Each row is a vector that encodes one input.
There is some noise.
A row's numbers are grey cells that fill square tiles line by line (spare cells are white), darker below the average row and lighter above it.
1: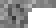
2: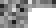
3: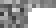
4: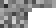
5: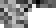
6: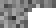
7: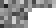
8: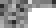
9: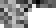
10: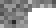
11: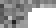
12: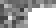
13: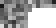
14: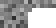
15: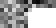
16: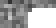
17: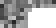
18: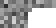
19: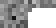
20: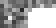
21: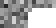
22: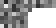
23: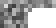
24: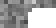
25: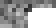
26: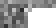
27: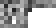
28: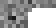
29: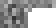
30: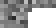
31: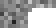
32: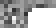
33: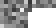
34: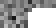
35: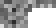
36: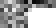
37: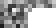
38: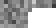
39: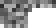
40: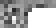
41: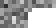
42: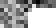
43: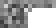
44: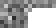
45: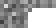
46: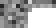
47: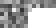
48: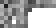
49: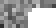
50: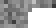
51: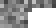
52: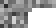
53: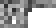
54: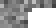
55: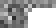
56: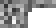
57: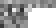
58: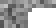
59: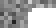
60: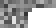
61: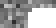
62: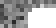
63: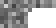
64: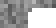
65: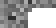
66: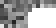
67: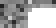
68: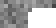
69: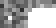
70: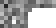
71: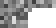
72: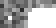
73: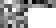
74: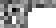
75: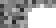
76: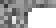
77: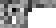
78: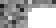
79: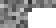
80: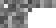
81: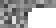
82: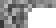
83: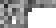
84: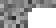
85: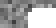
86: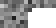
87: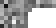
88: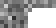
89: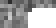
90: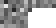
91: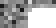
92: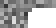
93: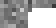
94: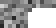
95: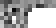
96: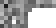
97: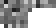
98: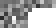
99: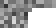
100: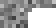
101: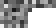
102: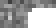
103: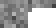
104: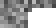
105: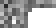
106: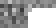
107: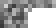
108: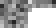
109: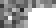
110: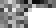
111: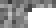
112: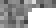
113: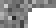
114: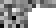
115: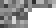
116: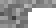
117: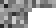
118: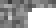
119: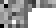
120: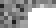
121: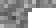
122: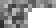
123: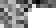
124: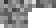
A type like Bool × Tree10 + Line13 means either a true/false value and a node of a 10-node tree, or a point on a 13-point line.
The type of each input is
List3(Line6).
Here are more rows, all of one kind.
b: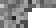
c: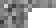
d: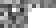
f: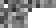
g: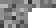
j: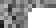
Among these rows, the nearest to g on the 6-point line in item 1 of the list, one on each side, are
b and j.
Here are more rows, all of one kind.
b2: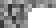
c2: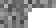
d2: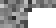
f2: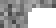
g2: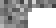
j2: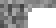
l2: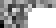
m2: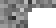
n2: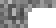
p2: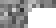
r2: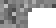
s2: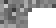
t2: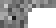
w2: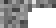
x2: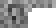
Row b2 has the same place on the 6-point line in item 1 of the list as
c2, j2, l2 and x2.
